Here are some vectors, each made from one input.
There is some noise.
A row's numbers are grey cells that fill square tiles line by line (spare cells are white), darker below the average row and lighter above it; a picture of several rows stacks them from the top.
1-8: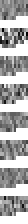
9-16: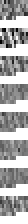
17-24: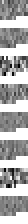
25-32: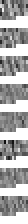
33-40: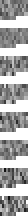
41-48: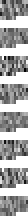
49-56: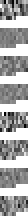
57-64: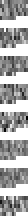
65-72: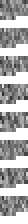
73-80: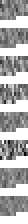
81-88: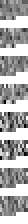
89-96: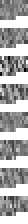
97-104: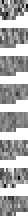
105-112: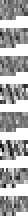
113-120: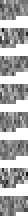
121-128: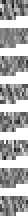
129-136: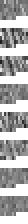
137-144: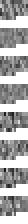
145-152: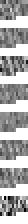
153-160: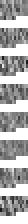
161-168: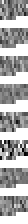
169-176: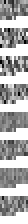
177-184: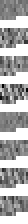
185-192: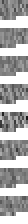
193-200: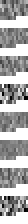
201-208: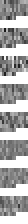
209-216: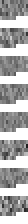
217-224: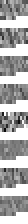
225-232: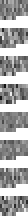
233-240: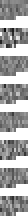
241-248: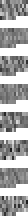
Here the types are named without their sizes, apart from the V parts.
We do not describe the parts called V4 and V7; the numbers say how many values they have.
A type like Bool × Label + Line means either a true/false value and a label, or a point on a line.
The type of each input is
(Bool × Bool × Bool × Bool × V7 + Line) × Line + V4.
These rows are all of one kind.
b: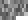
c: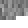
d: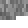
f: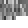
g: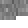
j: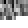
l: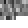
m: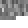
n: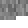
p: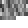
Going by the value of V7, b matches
g, l, m and n.
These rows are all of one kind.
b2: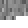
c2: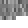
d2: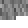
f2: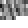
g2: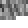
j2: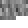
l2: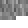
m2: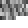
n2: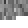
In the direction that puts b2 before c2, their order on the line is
m2, b2, n2, j2, f2, g2, d2, l2, c2.
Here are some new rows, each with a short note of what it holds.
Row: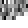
a point on each of two lines
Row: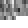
a value of V4
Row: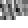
a point on each of two lines
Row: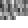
a value of V4
